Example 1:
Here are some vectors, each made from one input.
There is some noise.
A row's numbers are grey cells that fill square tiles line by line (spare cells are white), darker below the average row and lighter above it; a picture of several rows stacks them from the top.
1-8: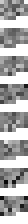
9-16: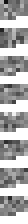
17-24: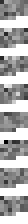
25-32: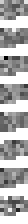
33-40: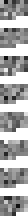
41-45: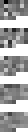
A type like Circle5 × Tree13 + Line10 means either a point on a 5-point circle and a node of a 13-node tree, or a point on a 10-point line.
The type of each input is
Bool × Label5.
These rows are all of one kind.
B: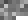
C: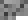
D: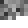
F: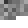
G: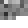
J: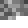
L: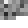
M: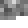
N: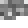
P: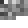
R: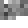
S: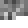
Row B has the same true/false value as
F, N and S.
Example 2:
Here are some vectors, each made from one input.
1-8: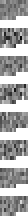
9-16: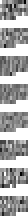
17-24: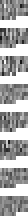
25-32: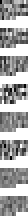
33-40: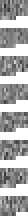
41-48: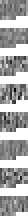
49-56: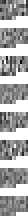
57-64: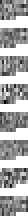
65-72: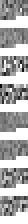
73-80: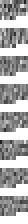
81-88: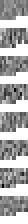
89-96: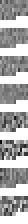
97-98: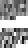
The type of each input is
Label9 × Label10.
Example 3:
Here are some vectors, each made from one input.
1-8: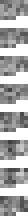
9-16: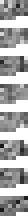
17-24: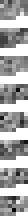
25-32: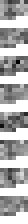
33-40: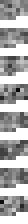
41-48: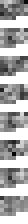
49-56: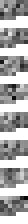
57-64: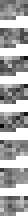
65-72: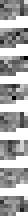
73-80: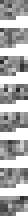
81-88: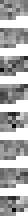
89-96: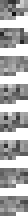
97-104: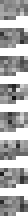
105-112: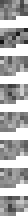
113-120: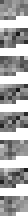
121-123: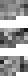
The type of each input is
Line7 + Line11.
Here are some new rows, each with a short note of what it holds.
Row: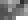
a point on a 7-point line
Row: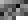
a point on a 7-point line
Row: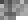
a point on an 11-point line
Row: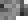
a point on an 11-point line
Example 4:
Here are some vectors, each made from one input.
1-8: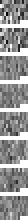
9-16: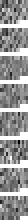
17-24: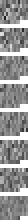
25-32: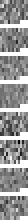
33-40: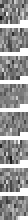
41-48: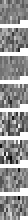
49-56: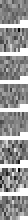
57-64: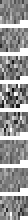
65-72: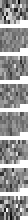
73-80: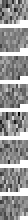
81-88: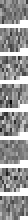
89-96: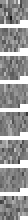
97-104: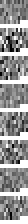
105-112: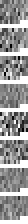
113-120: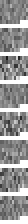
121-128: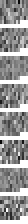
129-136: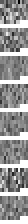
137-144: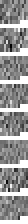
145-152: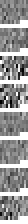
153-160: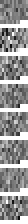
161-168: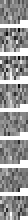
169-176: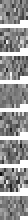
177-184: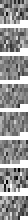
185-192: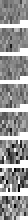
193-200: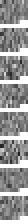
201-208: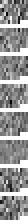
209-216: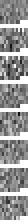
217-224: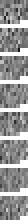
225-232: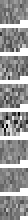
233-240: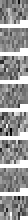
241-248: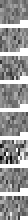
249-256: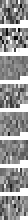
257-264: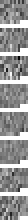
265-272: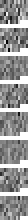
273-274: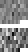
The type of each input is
Circle19 × (Tree15 + Unit).
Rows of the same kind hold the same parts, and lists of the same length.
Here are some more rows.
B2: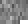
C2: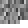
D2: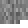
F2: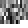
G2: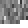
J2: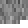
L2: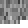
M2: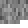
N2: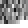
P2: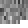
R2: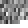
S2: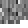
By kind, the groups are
B2, D2, J2, L2, M2, P2, R2
C2, F2, G2, N2, S2

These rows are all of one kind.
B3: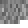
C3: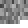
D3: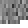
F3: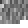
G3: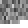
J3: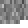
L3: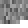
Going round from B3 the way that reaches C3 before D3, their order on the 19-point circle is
B3, L3, C3, J3, G3, F3, D3.
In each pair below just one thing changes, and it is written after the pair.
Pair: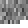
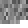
the place on the 19-point circle
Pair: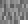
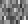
the place on the 19-point circle
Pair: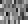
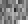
the node of the tree
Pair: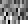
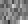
the place on the 19-point circle
